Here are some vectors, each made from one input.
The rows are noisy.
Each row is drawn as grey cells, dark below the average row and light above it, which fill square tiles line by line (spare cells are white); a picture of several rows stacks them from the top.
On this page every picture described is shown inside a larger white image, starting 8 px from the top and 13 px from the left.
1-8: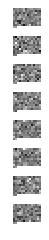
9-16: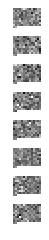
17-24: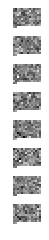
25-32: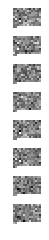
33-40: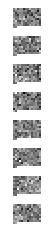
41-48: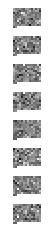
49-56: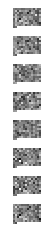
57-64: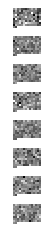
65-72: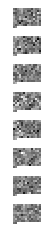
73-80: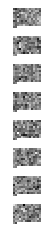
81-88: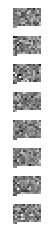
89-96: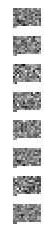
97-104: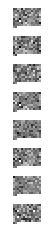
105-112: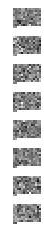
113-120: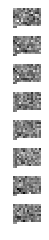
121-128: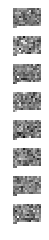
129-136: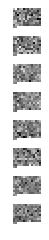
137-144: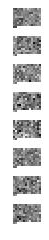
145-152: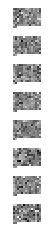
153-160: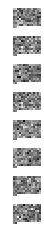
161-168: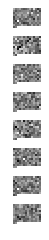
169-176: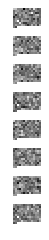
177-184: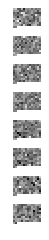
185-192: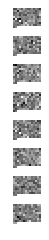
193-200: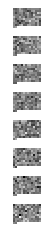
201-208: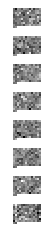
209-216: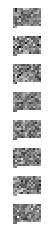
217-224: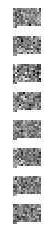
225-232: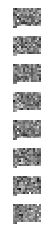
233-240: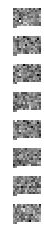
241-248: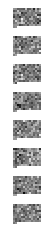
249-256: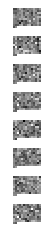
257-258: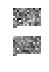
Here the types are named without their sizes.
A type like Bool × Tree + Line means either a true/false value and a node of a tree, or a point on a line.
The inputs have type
(Circle + Line × Line) × Tree.
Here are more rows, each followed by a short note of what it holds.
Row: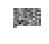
a point on each of two lines and a node of a tree
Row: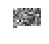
a point on a circle and a node of a tree
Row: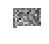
a point on a circle and a node of a tree
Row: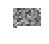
a point on a circle and a node of a tree
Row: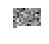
a point on a circle and a node of a tree
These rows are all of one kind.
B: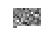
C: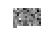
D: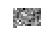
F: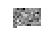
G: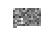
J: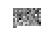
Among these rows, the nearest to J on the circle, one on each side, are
B and C.
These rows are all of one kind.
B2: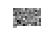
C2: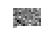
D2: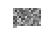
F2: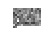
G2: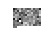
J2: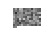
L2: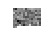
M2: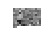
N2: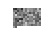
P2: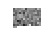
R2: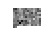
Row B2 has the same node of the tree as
C2, L2, M2 and P2.
